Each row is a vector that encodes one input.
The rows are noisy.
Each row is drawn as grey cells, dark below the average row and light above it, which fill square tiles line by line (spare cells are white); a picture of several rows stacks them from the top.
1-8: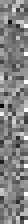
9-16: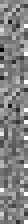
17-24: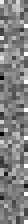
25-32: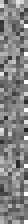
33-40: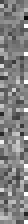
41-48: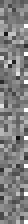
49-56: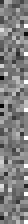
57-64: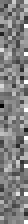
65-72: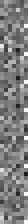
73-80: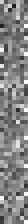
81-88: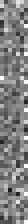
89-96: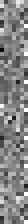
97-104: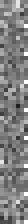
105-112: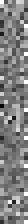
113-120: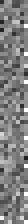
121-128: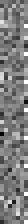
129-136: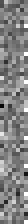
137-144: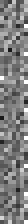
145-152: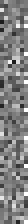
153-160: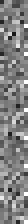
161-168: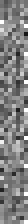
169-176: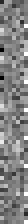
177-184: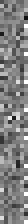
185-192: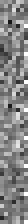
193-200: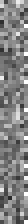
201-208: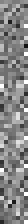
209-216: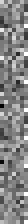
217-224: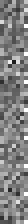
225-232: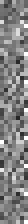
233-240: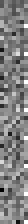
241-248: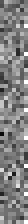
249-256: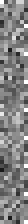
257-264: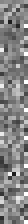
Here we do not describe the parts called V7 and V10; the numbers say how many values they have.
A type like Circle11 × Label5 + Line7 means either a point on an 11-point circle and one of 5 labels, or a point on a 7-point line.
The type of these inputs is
Bool × V7 + Line11 × V10.
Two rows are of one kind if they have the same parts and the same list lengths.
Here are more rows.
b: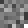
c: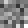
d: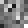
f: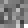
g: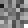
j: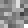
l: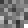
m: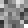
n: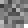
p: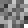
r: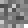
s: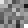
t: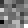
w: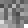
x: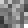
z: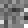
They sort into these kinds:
b, c, f, g, l, n, p, r, t, w, z
d, j, m, s, x

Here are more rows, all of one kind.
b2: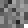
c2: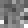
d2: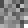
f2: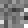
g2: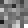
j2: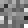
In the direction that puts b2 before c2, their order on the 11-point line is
b2, j2, f2, c2, d2, g2.
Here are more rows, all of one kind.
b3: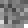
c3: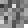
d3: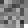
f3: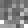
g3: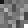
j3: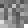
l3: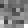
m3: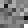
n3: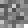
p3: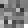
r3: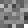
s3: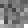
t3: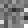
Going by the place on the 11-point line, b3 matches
c3, j3, n3 and s3.
